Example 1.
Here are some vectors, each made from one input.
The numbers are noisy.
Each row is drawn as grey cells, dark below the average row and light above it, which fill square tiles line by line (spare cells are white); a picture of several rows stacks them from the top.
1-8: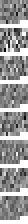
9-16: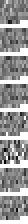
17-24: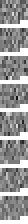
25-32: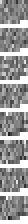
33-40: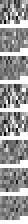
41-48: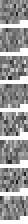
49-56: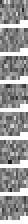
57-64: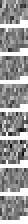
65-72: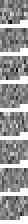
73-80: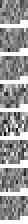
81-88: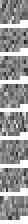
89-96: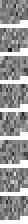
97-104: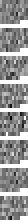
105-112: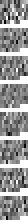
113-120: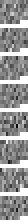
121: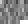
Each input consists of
a list of up to two points on a 15-point line.
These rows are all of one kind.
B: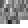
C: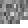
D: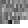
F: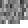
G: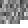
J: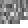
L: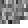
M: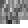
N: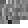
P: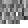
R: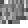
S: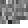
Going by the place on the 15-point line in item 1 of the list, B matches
L, M, N and S.
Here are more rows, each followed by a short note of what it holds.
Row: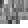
a list of two items
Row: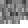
a list of one item
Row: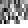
the empty list
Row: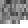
a list of one item
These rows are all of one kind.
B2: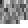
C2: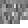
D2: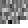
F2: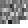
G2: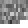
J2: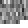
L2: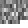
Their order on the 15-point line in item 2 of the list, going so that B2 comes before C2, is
J2, B2, G2, F2, L2, D2, C2.
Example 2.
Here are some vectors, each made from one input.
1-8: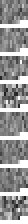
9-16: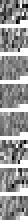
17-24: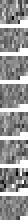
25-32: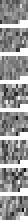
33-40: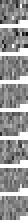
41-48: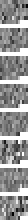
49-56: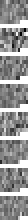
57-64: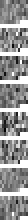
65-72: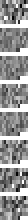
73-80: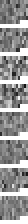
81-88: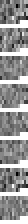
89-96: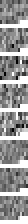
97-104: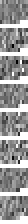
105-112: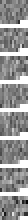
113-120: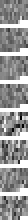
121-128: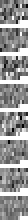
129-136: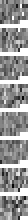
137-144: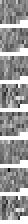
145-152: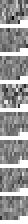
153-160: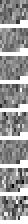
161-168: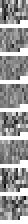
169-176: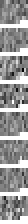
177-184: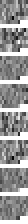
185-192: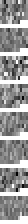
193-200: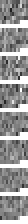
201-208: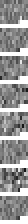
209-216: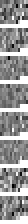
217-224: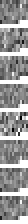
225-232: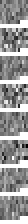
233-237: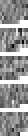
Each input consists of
either one of 12 labels, or a point on a 5-point line.
